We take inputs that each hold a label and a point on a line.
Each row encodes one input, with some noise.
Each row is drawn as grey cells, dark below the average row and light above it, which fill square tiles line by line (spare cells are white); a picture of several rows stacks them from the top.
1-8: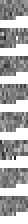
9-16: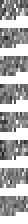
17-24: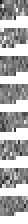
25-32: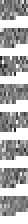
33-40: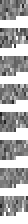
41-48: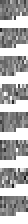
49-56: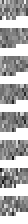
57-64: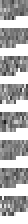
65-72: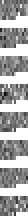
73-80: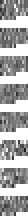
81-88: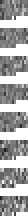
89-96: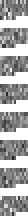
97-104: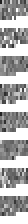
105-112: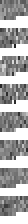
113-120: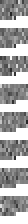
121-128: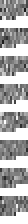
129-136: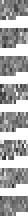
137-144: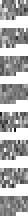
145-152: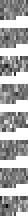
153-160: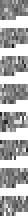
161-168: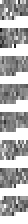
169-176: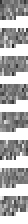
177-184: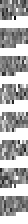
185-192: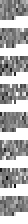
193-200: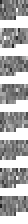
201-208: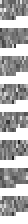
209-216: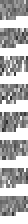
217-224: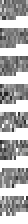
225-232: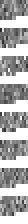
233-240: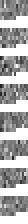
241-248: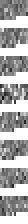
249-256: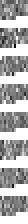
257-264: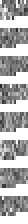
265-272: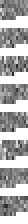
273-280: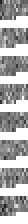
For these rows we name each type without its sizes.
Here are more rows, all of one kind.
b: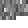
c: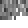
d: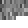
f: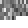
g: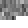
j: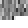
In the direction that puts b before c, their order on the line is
f, b, g, c, j, d.
